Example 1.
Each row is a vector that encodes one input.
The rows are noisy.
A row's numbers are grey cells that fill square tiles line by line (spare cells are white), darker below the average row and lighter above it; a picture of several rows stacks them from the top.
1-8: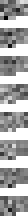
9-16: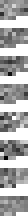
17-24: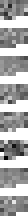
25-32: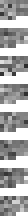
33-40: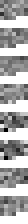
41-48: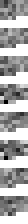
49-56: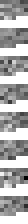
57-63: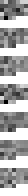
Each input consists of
either a fixed value, or a point on a 5-point line, a point on a 6-point line and a true/false value.
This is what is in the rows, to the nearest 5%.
About 15% of them hold a fixed value. The rest hold a point on a 5-point line, a point on a 6-point line and a true/false value.
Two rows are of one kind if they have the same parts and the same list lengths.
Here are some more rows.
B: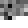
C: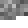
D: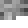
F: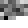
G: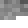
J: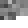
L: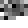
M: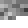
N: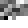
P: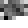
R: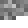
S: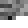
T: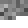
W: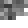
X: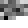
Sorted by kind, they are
B, C, D, G, J, M, R, S, T, W
F, L, N, P, X

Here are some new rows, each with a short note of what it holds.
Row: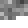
a point on a 5-point line, a point on a 6-point line and a true/false value
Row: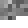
a point on a 5-point line, a point on a 6-point line and a true/false value
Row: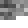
a point on a 5-point line, a point on a 6-point line and a true/false value
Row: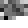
a fixed value
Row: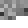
a point on a 5-point line, a point on a 6-point line and a true/false value
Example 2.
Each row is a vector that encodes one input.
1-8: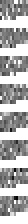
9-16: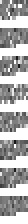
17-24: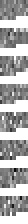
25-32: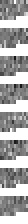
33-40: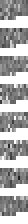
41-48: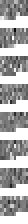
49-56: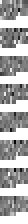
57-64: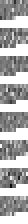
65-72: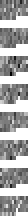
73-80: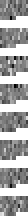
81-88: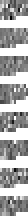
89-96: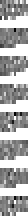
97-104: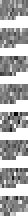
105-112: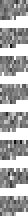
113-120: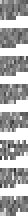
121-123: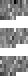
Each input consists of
a point on a 9-point line and three true/false values.
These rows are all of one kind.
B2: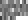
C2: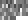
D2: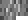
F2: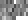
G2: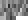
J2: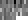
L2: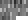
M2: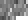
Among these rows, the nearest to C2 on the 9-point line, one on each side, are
F2 and G2.
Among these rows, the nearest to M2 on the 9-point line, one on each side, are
J2 and L2.
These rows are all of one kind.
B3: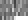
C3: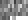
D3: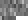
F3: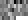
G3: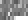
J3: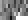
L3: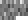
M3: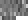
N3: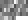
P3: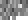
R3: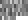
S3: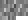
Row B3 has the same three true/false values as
G3 and L3.
